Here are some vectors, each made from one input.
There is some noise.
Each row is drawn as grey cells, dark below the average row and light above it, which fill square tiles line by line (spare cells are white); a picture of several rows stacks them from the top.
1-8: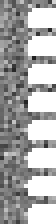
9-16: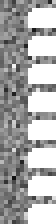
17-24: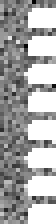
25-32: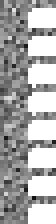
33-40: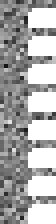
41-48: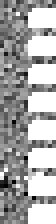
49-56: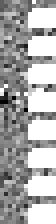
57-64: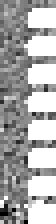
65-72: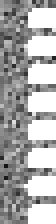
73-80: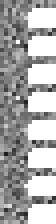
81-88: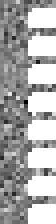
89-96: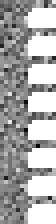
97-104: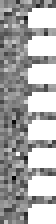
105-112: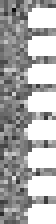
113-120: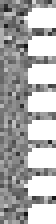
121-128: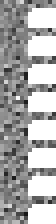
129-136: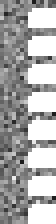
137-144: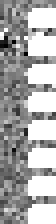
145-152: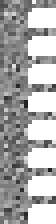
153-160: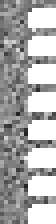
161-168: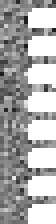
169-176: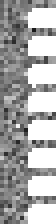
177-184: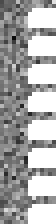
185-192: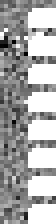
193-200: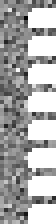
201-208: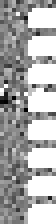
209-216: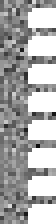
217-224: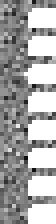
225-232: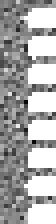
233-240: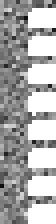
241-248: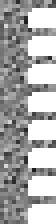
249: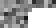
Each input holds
a list of up to two items, each a point on a 3-point line and a point on a 6-point line.
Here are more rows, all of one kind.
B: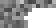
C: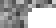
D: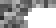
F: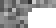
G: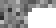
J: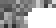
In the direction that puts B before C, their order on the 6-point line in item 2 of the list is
B, D, C, F, J, G.
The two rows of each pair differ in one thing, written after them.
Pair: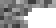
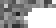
the place on the 6-point line in item 1 of the list
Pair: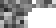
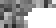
the place on the 3-point line in item 2 of the list
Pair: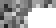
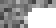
the place on the 3-point line in item 1 of the list
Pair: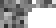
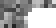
the place on the 3-point line in item 2 of the list
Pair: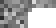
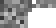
the place on the 3-point line in item 2 of the list
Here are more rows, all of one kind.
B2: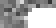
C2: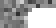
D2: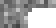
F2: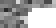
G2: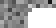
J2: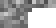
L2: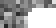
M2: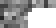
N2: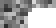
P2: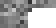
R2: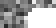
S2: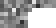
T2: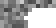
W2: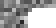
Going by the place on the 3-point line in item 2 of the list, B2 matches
C2, G2 and L2.
